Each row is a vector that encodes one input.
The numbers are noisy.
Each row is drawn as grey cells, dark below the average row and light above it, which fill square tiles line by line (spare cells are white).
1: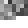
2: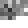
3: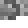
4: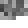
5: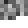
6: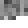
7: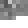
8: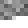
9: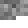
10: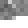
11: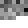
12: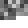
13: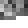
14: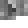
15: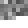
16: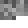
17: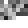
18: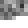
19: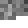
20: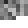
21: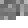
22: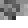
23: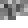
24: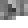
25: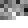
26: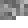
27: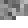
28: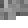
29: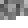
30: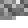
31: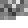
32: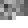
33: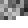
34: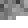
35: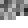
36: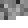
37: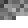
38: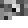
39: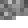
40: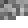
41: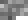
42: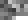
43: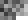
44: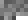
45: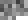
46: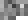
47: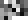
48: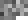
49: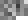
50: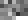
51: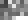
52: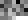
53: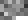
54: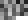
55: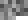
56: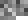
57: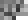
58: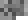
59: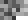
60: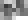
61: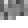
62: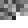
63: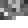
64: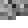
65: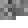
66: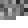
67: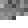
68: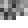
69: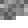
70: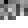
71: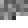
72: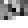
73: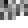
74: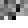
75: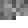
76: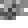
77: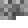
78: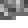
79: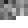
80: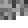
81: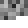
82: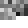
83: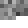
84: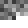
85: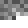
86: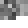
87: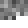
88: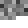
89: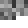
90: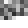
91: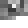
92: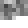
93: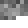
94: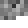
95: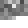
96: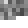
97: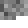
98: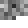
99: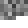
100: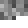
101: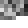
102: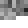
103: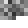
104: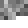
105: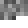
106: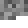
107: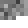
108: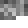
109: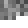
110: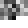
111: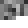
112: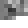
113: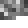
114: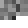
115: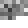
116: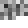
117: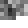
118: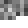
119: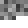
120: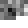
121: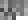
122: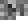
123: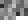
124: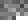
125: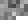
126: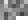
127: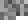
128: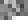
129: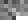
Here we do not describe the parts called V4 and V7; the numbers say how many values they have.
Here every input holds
a point on an 8-point line, together with either a true/false value and a value of V7, or a value of V4.
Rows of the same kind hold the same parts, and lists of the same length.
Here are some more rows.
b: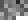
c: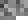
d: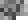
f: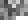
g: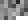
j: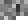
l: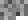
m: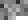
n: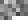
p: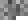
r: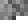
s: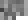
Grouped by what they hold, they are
b, c, d, g, j, l, m, p, r, s
f, n

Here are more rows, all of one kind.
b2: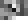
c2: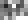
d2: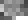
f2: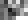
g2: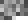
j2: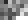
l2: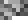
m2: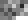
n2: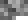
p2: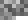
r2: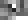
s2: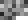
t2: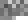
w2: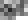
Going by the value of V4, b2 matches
f2, n2 and r2.
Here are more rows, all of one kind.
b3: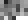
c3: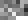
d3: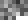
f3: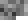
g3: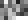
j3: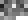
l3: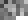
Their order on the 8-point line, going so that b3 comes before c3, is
d3, b3, c3, l3, g3, f3, j3.
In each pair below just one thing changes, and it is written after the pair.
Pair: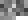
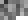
the place on the 8-point line
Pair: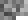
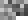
the true/false value
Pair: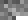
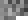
the true/false value
